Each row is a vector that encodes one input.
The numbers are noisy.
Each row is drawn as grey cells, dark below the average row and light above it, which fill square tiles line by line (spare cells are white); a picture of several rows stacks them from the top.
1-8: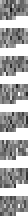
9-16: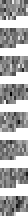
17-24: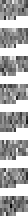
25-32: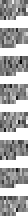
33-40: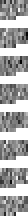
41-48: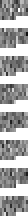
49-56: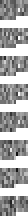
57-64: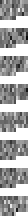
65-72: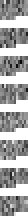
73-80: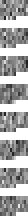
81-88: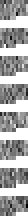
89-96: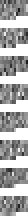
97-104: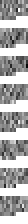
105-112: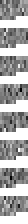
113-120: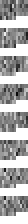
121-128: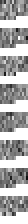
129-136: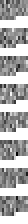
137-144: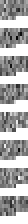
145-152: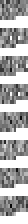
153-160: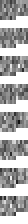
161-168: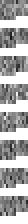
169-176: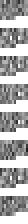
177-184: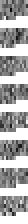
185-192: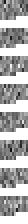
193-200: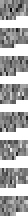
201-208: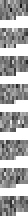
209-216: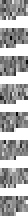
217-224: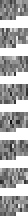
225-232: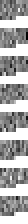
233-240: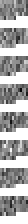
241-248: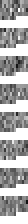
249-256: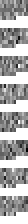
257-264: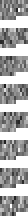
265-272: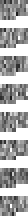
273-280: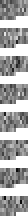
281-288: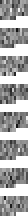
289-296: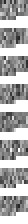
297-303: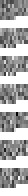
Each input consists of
a point on a 13-point line, together with either a point on an 11-point line, or four true/false values.
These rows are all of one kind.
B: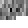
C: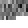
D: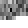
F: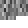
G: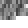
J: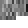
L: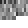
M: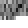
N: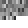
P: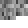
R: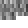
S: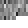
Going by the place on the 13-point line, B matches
D and M.
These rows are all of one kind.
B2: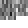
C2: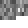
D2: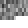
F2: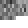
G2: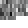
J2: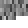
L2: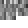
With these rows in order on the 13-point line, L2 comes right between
B2 and J2.
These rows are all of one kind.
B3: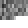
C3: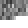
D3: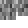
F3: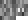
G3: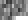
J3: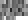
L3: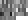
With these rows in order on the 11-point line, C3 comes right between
G3 and L3.
